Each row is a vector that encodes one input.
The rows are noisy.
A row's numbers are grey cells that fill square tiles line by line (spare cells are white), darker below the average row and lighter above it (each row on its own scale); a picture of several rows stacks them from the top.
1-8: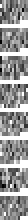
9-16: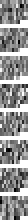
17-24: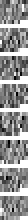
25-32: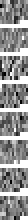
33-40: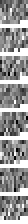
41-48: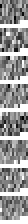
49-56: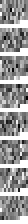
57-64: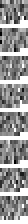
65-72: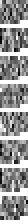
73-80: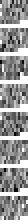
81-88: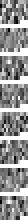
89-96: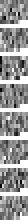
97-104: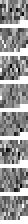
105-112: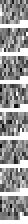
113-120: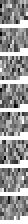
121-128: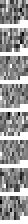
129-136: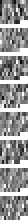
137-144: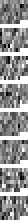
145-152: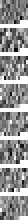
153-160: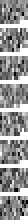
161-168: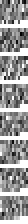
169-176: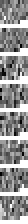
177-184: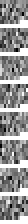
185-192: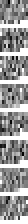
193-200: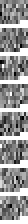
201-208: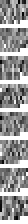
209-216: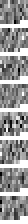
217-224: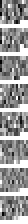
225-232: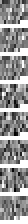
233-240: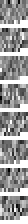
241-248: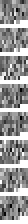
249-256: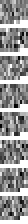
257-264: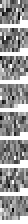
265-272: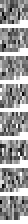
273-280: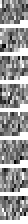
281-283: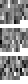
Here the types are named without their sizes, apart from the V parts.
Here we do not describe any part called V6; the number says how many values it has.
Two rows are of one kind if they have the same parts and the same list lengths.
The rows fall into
3 kinds.
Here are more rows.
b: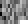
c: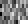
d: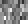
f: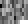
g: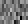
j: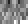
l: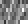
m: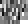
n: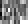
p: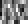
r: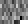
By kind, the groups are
b, c, f, n, p
d, j, l, m
g, r

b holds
a node of a tree.
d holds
a point on a line.
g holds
a value of V6.
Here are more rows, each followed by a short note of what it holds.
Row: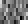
a value of V6
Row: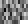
a value of V6
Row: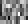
a node of a tree
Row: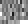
a point on a line
